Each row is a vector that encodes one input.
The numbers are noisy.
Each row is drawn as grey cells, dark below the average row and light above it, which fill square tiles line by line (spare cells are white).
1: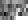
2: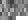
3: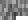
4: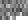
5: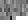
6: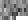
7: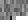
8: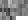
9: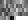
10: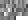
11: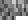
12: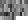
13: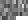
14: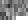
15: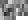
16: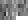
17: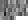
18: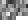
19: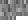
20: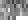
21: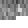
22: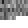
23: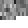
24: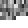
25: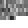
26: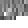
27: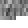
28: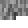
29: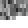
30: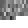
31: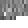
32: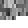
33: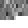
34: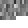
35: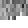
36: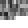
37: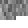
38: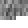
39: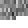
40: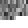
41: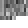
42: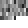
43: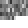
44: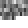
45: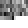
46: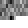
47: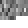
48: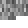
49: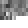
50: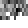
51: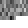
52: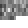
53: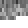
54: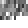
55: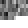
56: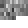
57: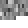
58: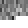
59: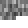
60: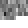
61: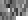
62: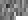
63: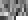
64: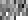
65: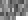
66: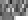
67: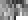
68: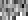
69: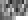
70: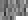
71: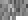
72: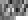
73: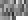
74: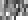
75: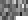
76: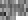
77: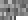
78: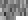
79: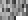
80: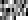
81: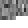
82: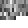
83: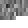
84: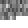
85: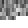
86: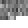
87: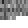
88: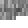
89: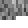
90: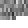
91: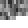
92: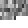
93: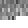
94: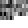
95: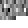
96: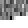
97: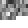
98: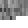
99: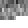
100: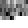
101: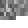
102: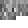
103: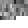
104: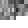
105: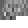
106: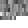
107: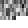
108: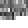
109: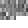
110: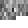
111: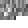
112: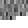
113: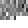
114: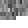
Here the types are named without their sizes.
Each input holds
a point on a circle and a label.
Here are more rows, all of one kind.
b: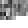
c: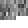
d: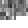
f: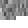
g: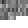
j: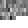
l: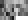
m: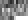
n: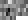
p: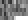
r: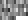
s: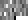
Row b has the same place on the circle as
l and r.
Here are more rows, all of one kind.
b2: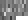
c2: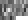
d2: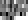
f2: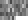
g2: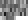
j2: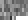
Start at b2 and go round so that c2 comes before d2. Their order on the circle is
b2, j2, c2, f2, g2, d2.
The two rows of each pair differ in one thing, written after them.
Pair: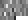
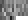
the place on the circle
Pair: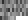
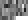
the label
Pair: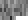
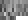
the label
